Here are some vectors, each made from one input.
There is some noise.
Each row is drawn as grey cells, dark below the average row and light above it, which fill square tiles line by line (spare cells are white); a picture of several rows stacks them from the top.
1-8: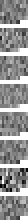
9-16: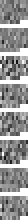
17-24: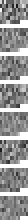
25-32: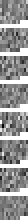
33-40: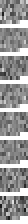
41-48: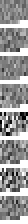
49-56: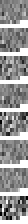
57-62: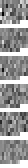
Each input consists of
either one of 4 labels, or a point on a 9-point line.
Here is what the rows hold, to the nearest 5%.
About 40% of them hold one of 4 labels. The rest hold a point on a 9-point line.
